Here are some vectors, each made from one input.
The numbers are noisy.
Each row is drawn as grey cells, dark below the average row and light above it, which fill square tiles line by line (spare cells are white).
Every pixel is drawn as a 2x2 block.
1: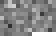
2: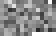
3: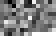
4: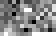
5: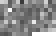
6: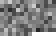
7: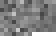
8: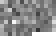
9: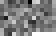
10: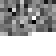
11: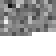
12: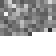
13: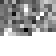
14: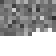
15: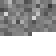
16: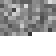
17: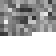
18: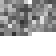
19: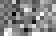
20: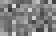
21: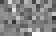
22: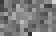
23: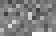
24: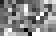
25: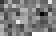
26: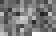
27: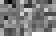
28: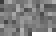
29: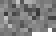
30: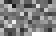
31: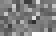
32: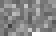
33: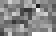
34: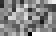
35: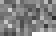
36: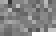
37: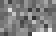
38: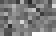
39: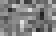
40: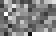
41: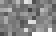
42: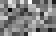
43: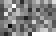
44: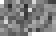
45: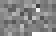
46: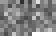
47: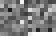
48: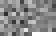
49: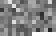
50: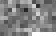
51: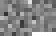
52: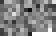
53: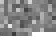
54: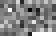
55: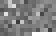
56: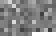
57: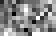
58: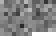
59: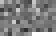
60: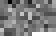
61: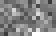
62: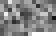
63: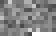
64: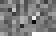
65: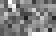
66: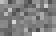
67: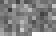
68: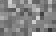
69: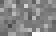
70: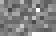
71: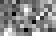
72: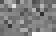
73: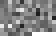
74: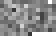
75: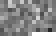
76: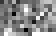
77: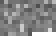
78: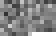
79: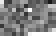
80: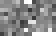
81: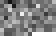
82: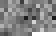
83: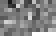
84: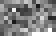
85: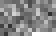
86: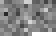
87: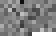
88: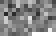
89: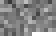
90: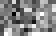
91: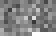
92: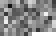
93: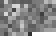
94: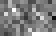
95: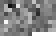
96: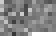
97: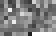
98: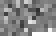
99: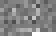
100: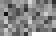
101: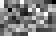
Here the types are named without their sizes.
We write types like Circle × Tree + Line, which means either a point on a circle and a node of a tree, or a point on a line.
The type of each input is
(Bool × Bool × Bool + Label) × Label + Unit.
